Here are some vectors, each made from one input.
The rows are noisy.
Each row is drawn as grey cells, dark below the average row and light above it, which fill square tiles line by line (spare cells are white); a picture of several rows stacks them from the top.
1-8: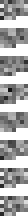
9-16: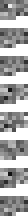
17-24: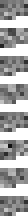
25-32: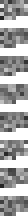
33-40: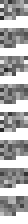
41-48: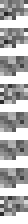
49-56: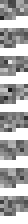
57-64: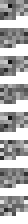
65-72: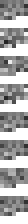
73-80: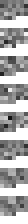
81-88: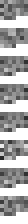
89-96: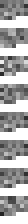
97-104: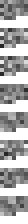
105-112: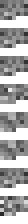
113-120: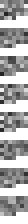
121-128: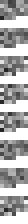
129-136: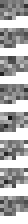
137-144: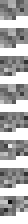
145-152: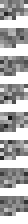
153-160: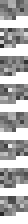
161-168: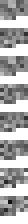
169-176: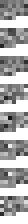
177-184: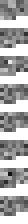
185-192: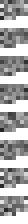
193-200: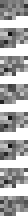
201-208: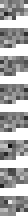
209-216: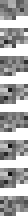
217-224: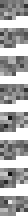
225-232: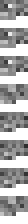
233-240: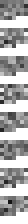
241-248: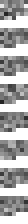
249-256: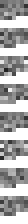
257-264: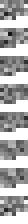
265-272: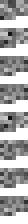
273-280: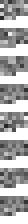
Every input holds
three true/false values.
